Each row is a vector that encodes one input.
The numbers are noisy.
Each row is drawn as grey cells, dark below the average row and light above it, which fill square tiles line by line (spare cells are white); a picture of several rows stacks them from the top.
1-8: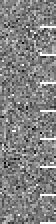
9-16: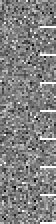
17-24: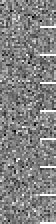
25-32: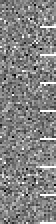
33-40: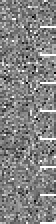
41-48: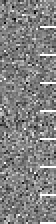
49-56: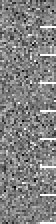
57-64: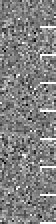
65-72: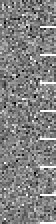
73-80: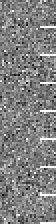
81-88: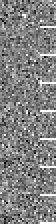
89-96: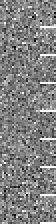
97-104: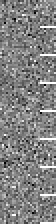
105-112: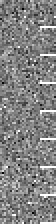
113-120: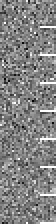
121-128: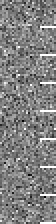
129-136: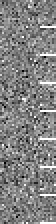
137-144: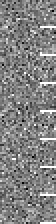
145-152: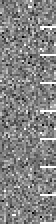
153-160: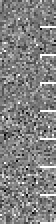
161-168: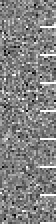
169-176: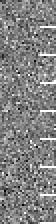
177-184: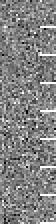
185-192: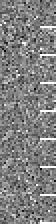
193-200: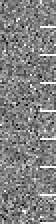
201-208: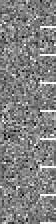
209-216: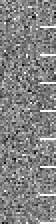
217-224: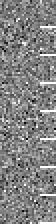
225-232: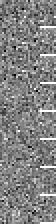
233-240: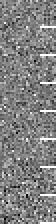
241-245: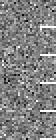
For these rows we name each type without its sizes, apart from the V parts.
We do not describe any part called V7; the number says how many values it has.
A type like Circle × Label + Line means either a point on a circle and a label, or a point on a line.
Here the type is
List(Circle) × V7.
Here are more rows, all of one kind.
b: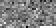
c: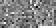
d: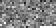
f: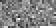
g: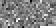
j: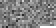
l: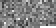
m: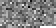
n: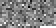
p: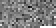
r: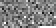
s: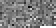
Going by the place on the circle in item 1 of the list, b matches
d, f and r.
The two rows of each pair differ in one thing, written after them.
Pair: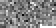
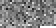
the value of V7
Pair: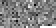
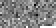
the place on the circle in item 1 of the list
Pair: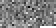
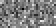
the value of V7
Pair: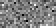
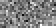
the place on the circle in item 1 of the list
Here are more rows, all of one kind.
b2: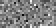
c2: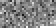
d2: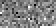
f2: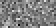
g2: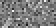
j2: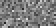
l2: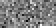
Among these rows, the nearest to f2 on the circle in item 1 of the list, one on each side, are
b2 and g2.
